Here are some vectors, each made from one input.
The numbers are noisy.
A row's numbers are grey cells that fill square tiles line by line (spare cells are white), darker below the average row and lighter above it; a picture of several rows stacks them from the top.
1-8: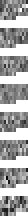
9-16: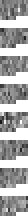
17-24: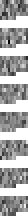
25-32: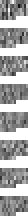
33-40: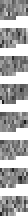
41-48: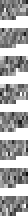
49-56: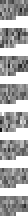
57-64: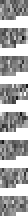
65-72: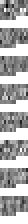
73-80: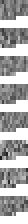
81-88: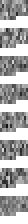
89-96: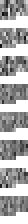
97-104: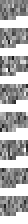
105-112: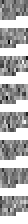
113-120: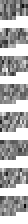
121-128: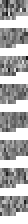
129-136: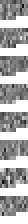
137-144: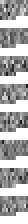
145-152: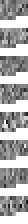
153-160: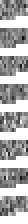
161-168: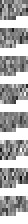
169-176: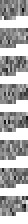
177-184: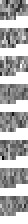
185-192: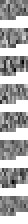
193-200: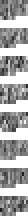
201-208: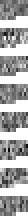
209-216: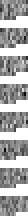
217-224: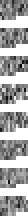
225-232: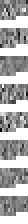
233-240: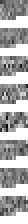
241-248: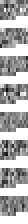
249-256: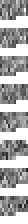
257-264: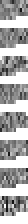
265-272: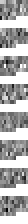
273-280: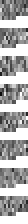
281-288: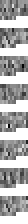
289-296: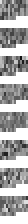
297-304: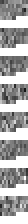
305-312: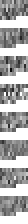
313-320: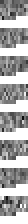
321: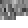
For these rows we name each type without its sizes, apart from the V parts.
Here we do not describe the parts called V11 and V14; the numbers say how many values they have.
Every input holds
a true/false value, together with either a point on a line, or a value of V11 and a value of V14.
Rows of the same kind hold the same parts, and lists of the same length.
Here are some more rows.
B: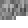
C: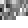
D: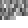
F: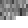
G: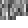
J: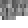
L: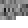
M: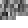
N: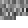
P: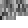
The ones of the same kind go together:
B, D, F, J, L, M, P
C, G, N

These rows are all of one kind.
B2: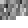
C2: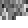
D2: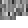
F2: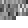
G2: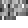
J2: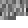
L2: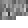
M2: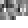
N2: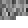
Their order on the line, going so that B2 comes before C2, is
B2, D2, N2, L2, J2, G2, F2, M2, C2.
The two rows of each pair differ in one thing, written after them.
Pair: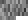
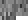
the value of V14
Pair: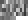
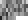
the true/false value
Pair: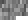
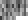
the true/false value
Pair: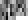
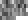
the value of V14
